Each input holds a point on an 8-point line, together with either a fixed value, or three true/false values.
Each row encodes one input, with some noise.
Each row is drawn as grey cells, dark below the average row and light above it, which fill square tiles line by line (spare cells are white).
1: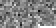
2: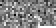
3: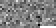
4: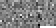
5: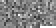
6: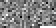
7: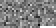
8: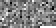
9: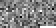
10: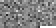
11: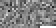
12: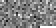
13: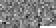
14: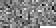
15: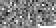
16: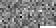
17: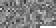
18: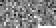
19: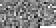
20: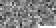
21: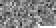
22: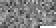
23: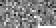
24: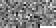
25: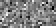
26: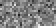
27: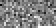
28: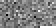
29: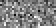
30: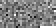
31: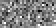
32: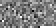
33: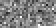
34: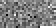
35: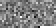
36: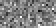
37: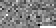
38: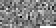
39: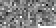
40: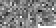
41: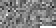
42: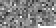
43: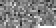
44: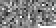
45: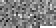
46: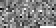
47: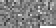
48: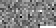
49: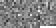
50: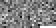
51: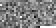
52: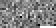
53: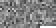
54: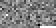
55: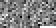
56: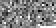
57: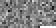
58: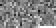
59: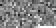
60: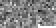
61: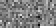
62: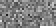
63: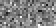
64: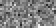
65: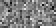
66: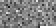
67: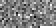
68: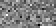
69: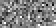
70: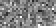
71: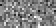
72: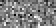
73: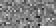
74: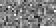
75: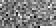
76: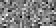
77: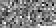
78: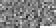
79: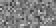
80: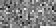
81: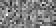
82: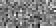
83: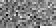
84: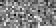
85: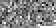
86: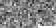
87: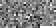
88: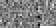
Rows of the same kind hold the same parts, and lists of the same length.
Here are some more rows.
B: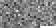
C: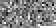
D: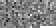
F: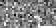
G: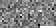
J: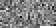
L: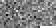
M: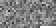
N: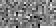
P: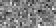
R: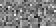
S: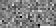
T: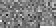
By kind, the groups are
B, D, G, J, L, M, N, R, S, T
C, F, P

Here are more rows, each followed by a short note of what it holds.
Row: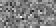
a point on an 8-point line and three true/false values
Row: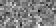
a point on an 8-point line
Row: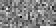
a point on an 8-point line and three true/false values
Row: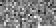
a point on an 8-point line
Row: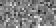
a point on an 8-point line
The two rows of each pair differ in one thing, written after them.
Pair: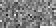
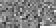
one of the three true/false values
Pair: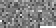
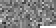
one of the three true/false values
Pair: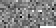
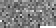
the place on the 8-point line
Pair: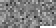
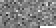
one of the three true/false values
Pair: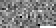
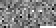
one of the three true/false values
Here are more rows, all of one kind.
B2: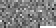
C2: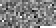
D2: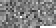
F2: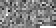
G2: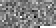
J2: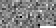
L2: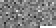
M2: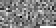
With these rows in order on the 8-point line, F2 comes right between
J2 and M2.
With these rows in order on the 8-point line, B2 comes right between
J2 and L2.
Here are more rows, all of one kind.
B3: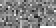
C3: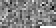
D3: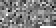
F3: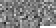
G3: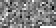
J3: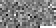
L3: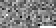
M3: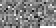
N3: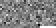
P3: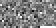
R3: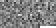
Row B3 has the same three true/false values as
L3, M3 and N3.
